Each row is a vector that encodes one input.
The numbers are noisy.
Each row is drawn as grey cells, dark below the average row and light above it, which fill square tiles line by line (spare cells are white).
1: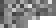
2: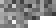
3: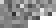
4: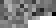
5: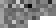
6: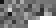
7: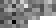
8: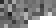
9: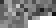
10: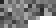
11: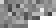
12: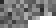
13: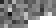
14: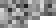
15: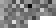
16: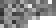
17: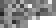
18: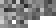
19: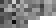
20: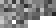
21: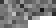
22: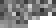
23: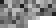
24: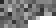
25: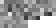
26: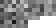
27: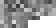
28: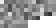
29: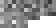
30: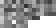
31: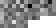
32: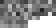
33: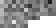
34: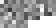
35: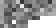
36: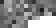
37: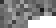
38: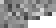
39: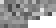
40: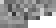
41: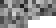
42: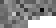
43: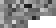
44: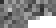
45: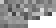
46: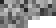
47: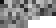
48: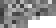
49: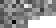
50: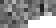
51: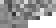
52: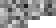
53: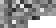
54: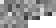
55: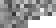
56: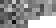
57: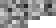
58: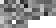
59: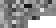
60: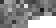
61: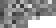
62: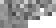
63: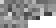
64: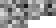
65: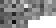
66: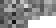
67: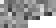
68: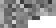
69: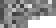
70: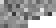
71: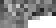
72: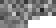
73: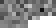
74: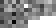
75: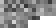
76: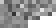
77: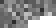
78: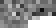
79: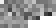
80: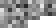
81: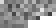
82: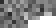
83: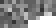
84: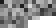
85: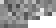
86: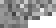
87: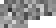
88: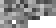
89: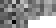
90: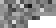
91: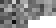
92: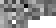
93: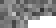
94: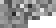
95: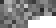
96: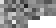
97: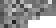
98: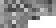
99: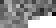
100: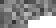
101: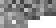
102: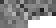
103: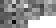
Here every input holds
a true/false value, together with a list of up to two points on a 5-point line.
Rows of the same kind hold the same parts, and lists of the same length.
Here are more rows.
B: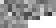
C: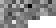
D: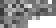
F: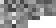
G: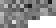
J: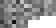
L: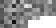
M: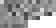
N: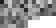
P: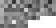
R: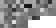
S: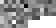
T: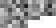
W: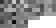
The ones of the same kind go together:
B, D, J, L, M, W
C, F, G, P, R, S
N, T

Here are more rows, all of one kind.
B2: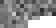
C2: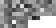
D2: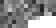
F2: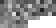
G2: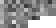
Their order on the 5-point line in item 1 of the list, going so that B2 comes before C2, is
F2, B2, G2, D2, C2.
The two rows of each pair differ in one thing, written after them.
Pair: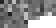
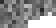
the place on the 5-point line in item 1 of the list
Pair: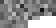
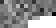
the place on the 5-point line in item 2 of the list
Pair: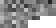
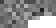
the true/false value
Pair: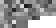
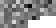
the place on the 5-point line in item 2 of the list
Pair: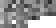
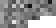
the place on the 5-point line in item 1 of the list
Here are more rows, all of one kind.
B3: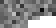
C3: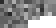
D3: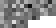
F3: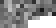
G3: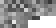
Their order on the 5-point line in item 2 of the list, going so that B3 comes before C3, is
F3, D3, B3, G3, C3.
